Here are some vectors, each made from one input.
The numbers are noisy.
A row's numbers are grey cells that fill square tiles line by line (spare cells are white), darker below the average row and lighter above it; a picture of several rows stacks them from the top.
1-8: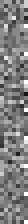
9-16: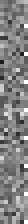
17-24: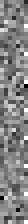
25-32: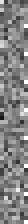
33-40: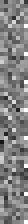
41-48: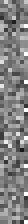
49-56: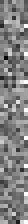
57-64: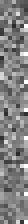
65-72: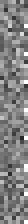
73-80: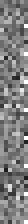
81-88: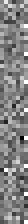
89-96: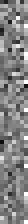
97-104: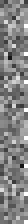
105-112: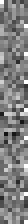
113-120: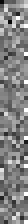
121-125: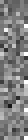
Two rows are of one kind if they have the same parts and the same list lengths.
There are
2 kinds of row.
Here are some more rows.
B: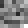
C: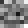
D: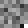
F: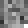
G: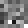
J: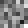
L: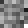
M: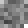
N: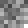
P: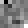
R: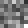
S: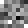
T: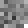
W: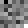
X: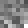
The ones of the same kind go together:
B, C, F, G, J, M, N, P, R, S, T, W
D, L, X

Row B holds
a node of each of two 8-node trees and four true/false values.
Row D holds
a node of each of two 8-node trees.
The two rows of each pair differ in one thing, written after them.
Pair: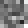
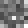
one of the four true/false values
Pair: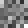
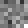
the node of one of the two trees
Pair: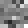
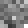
one of the four true/false values
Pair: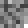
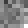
one of the four true/false values
